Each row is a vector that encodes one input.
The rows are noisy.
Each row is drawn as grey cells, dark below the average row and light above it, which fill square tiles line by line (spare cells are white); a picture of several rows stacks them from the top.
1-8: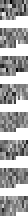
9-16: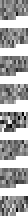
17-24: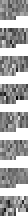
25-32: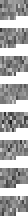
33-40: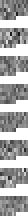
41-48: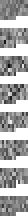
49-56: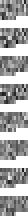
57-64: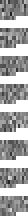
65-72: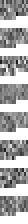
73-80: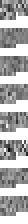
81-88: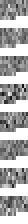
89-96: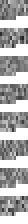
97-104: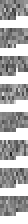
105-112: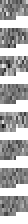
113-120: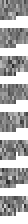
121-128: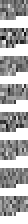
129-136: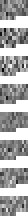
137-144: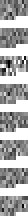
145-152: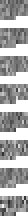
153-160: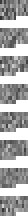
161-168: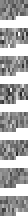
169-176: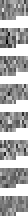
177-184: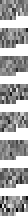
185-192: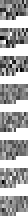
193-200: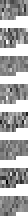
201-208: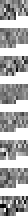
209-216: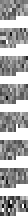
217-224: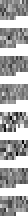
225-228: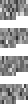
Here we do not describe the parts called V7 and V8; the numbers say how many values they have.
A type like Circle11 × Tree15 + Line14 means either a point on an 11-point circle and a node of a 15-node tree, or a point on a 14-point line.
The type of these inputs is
(Circle6 + Label6) × V7 + Line9 × (Line9 + V8).
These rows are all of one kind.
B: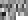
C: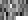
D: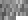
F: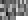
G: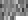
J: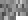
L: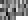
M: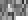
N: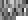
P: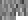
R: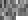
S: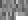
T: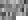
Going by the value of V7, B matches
D and J.
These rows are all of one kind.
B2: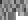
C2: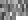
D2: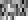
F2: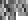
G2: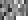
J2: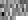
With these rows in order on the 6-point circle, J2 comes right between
C2 and D2.
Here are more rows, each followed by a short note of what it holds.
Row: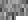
one of 6 labels and a value of V7
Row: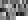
a point on a 9-point line and a value of V8
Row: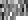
a point on a 6-point circle and a value of V7
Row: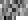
a point on each of two 9-point lines
